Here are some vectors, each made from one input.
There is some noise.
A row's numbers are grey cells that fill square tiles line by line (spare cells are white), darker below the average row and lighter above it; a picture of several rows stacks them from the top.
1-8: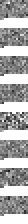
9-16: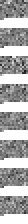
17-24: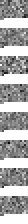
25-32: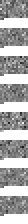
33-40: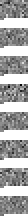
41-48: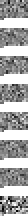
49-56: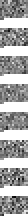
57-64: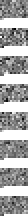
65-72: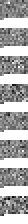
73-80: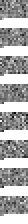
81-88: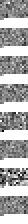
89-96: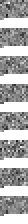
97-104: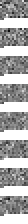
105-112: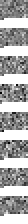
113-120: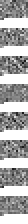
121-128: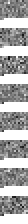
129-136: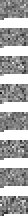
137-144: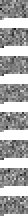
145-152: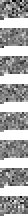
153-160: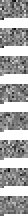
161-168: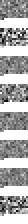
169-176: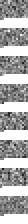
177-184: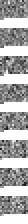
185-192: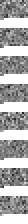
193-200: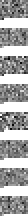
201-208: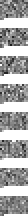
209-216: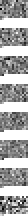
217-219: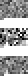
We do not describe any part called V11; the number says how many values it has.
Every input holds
a list of up to two items, each a true/false value and a value of V11.
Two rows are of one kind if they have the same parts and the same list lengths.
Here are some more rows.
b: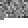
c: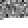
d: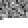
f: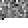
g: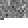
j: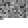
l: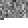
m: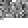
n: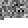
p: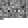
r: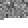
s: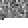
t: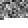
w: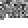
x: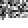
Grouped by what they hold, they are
b, d, j, m, p, t, w
c, f, g, l, n, r, s
x

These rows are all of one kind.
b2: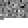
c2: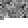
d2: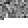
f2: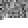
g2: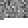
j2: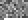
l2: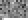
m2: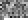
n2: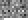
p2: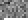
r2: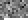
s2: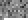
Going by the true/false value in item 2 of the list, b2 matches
f2, g2 and n2.
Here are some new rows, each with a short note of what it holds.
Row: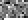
a list of two items
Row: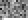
a list of two items
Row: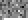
a list of two items
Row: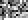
the empty list
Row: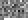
a list of one item
